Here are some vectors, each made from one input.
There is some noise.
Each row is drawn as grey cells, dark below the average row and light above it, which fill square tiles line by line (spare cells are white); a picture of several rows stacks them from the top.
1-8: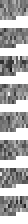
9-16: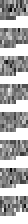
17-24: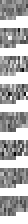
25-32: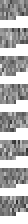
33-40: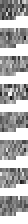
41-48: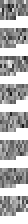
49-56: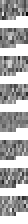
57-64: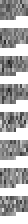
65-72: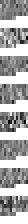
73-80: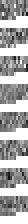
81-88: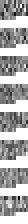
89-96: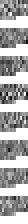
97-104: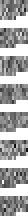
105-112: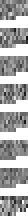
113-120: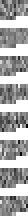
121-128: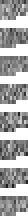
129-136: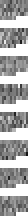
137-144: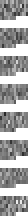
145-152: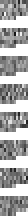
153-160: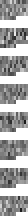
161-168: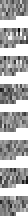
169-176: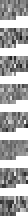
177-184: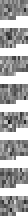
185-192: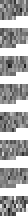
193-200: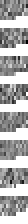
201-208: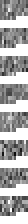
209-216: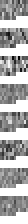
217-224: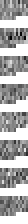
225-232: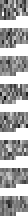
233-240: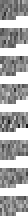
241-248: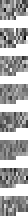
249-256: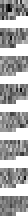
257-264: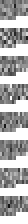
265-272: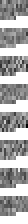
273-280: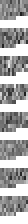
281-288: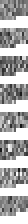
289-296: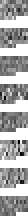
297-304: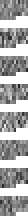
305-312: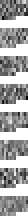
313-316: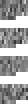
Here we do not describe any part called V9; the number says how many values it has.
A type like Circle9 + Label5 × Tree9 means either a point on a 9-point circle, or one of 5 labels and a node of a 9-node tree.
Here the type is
Bool × (Line8 + V9) + List2(Circle10).
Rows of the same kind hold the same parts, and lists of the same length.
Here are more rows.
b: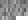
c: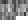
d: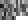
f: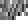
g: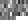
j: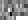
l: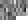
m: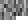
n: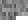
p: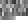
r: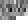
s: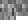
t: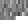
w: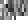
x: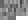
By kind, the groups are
b, d, l, n, r, x
c
f, g, m, p, t
j, w
s

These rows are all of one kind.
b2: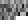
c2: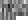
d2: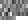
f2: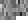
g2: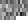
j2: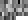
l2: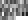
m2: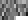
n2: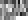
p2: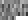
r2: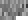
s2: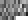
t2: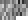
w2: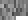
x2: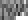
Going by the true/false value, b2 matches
r2, t2, w2 and x2.
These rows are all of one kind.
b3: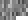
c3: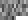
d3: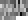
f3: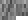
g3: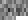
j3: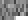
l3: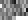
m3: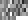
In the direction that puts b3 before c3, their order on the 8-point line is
b3, f3, d3, g3, c3, j3, l3, m3.
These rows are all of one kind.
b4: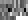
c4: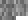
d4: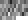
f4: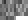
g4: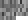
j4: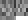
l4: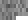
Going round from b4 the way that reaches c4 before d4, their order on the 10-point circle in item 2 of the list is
b4, c4, d4, l4, f4, j4, g4.
